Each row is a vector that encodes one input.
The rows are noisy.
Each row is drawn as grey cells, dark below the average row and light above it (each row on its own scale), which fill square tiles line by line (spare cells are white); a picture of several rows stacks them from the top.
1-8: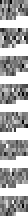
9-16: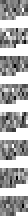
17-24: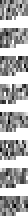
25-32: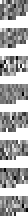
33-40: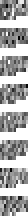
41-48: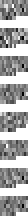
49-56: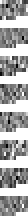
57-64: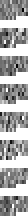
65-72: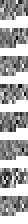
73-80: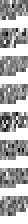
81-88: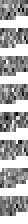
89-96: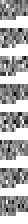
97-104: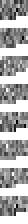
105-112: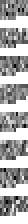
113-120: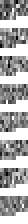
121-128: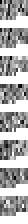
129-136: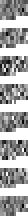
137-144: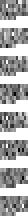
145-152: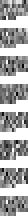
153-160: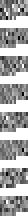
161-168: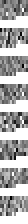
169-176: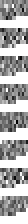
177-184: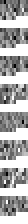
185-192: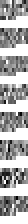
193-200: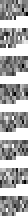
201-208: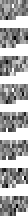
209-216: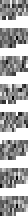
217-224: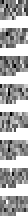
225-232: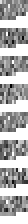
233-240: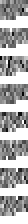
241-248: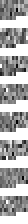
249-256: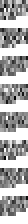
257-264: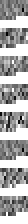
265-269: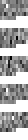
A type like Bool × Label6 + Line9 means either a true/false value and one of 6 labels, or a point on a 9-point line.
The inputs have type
(Bool × Bool × Bool + Circle11) × Label10 + Line4 × Line5.
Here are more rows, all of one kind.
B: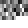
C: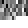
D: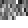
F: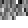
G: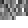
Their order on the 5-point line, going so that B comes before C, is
D, F, B, C, G.
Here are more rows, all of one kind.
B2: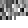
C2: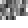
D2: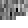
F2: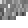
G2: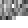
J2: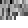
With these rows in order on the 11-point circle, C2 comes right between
D2 and F2.
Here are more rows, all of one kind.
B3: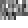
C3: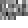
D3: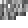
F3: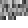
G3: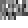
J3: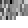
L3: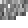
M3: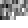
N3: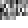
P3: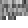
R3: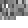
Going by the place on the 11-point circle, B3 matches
D3, G3 and P3.
